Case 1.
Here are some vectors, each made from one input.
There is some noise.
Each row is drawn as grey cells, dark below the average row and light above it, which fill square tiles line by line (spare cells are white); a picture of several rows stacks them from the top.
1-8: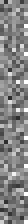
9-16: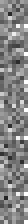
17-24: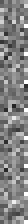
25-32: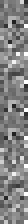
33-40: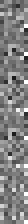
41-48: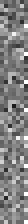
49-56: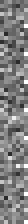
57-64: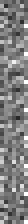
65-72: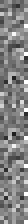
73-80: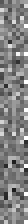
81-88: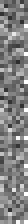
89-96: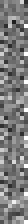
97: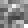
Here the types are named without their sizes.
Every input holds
a label.
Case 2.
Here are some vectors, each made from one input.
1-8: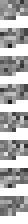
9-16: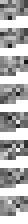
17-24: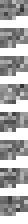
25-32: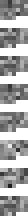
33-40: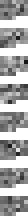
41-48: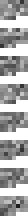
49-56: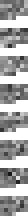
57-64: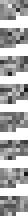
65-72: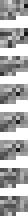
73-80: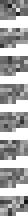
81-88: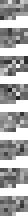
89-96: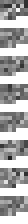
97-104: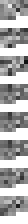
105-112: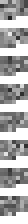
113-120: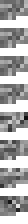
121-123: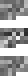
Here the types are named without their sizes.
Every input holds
four true/false values.
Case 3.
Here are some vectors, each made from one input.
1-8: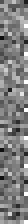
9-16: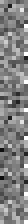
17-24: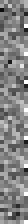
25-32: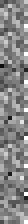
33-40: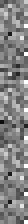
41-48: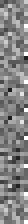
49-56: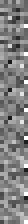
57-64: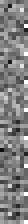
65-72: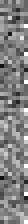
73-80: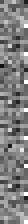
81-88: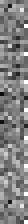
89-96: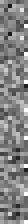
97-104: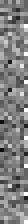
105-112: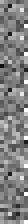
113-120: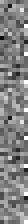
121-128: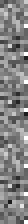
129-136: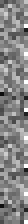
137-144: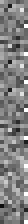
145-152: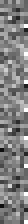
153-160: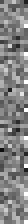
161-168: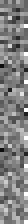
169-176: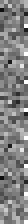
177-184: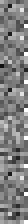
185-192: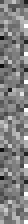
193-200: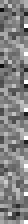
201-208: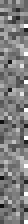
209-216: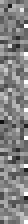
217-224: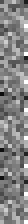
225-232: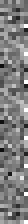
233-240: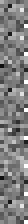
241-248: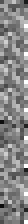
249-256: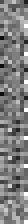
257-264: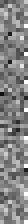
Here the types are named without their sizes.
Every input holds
a label.
